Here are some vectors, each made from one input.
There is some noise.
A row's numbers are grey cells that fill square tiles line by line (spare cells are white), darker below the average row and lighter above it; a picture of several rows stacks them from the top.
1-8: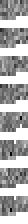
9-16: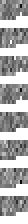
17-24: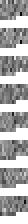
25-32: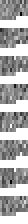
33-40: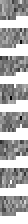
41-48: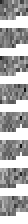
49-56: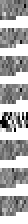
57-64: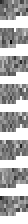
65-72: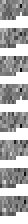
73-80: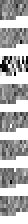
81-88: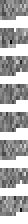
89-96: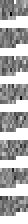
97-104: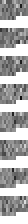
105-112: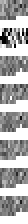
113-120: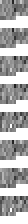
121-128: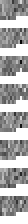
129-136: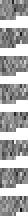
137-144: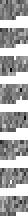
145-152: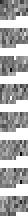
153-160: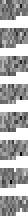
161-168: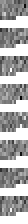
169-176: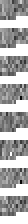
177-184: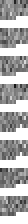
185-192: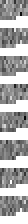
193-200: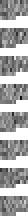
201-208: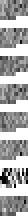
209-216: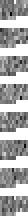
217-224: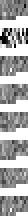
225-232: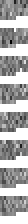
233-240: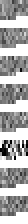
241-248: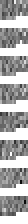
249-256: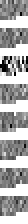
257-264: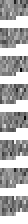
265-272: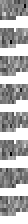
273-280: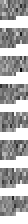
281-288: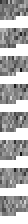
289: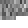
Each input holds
either a point on an 11-point circle and a true/false value, or a fixed value.
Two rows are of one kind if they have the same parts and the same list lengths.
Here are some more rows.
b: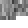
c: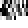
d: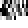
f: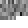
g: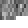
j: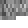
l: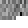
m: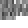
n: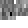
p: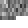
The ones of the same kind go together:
b, f, g, j, l, m, n, p
c, d

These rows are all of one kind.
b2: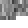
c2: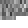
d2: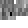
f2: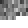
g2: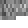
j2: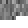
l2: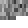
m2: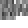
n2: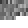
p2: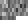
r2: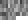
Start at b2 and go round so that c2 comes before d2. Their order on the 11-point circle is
b2, l2, p2, j2, n2, f2, r2, g2, c2, d2, m2.
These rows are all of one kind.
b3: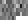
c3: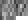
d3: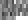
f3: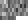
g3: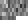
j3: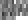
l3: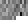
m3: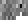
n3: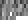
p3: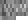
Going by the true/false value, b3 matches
d3, j3, m3 and p3.
